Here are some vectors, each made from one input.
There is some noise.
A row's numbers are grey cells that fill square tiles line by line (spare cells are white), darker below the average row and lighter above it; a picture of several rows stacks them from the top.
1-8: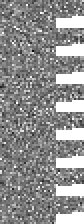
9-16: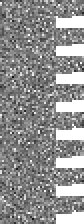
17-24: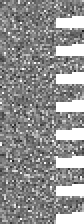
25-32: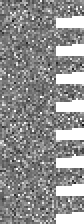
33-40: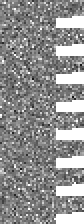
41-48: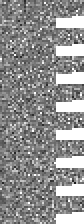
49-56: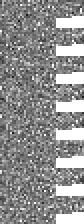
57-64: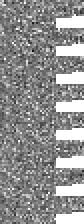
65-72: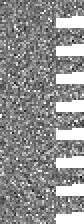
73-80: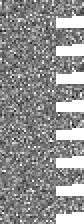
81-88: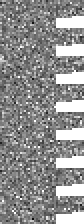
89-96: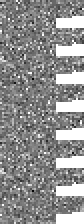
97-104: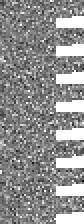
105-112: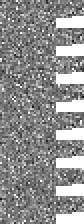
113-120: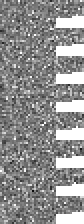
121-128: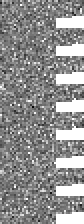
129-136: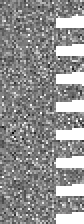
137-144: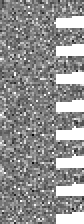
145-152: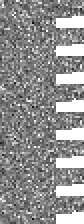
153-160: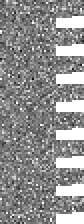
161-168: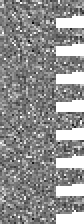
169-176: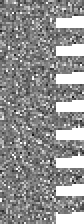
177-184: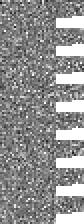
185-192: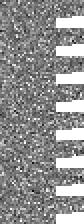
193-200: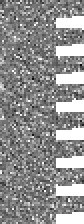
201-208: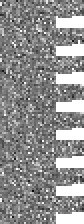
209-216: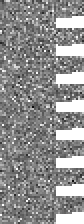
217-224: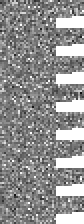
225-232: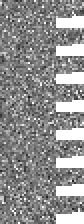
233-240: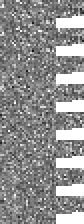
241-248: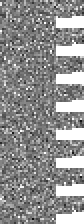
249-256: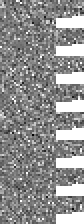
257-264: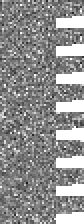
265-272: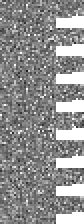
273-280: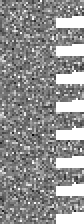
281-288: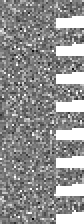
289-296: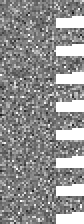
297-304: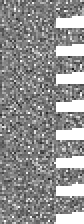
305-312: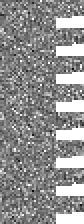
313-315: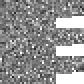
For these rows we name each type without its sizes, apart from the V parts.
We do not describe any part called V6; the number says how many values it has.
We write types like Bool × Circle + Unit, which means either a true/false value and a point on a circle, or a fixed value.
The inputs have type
Bool × Bool × Bool × Bool + Line × V6.
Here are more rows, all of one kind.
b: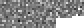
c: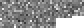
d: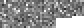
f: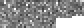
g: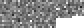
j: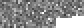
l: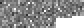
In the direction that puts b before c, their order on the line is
b, j, g, c, l, f, d.
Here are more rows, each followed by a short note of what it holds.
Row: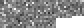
a point on a line and a value of V6
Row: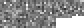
a point on a line and a value of V6
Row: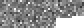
a point on a line and a value of V6
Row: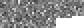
a point on a line and a value of V6
